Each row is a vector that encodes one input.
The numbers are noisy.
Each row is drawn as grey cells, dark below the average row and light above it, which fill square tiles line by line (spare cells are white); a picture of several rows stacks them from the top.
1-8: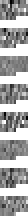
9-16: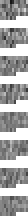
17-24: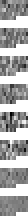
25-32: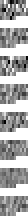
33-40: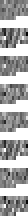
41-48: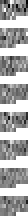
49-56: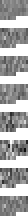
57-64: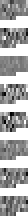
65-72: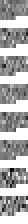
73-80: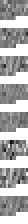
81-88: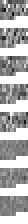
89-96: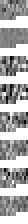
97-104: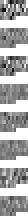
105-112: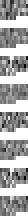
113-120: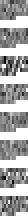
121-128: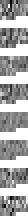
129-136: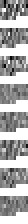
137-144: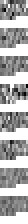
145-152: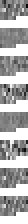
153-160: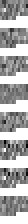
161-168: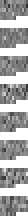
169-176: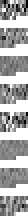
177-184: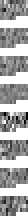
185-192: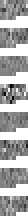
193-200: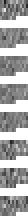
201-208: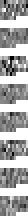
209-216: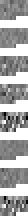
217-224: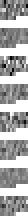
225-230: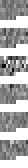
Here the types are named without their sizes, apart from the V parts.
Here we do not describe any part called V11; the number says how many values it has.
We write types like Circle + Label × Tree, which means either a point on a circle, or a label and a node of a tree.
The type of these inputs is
List(Line × V11).
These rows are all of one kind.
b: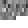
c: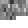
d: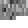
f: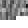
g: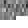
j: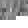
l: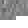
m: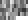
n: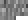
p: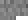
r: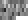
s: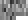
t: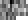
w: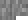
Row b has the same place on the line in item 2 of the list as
f, g, j and p.
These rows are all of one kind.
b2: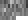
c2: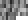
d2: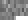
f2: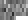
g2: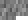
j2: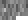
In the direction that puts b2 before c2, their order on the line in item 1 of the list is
d2, g2, b2, f2, j2, c2.
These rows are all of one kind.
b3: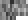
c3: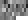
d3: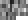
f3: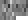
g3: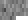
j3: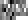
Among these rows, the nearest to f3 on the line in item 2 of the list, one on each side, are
d3 and g3.
